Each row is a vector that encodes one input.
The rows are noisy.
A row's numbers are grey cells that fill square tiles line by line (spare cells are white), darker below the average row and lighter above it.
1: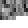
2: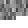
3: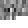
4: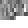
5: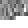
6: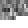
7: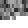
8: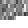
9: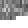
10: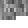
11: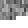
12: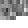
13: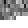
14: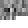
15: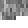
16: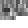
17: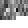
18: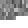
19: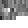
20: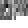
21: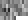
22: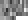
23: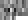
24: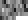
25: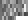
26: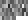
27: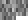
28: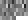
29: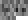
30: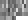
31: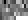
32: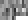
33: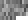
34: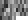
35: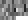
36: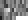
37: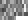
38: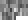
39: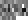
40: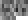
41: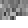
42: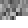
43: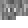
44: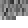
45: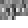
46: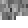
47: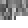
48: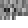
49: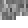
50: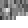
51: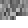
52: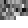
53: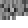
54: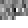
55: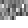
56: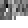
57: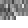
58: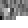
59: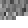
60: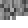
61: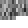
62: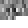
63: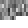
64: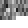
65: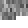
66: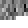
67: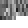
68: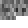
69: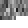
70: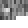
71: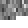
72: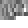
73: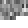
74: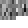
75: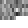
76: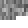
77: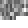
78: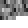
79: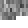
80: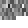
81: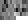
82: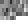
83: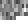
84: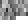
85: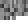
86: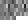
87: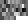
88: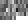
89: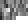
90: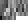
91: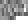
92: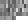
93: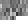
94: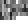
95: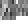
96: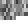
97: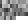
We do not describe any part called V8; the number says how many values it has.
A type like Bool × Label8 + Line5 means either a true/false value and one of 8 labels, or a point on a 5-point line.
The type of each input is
(Label5 + Line6) × V8.
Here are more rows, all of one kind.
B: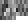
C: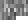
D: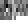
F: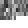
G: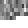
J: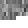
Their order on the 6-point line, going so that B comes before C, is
B, C, G, J, F, D.
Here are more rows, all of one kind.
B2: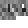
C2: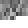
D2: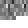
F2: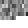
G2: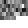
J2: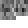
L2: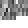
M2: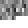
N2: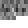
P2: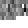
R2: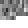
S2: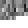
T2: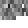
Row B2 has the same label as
F2, G2, P2 and T2.
